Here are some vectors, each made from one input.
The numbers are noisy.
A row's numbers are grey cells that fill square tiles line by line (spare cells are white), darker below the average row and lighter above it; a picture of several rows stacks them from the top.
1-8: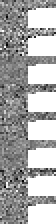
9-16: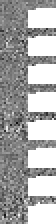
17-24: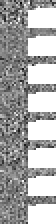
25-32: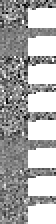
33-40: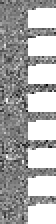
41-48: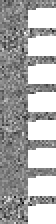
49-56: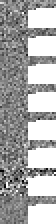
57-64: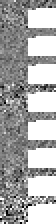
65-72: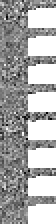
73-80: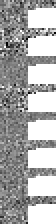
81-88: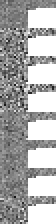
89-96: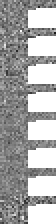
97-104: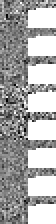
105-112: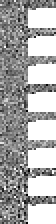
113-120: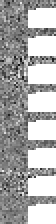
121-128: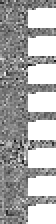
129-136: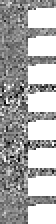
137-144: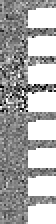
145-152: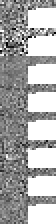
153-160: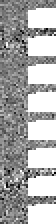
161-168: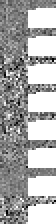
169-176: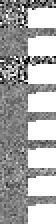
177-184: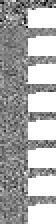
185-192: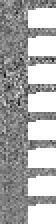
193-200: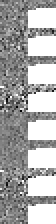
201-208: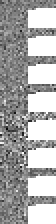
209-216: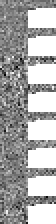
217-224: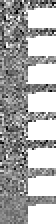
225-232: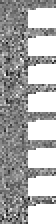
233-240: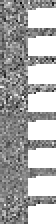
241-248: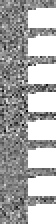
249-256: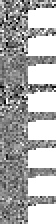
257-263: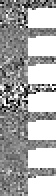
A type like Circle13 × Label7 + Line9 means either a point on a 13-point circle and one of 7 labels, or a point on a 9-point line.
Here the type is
(Circle9 + Unit) × Label4 + Tree12.
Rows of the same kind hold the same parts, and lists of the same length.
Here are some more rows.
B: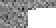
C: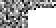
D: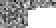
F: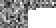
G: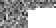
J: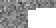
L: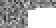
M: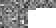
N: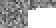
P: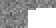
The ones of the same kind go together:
B, C, J, M
D, G, L
F, N, P

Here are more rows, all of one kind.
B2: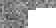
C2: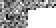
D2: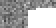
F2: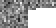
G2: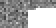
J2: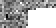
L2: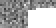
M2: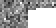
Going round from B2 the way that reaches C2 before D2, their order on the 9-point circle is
B2, F2, M2, C2, D2, J2, G2, L2.
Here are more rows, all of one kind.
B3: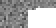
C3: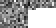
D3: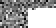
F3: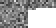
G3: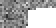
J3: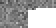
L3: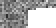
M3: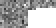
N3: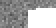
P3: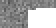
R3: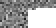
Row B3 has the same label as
D3, L3, N3 and R3.
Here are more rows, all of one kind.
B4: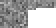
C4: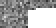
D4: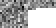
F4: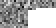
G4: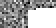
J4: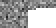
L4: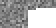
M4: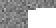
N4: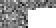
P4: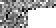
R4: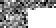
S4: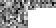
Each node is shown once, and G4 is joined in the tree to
L4.
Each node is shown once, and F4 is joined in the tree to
N4.
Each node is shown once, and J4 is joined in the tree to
P4.
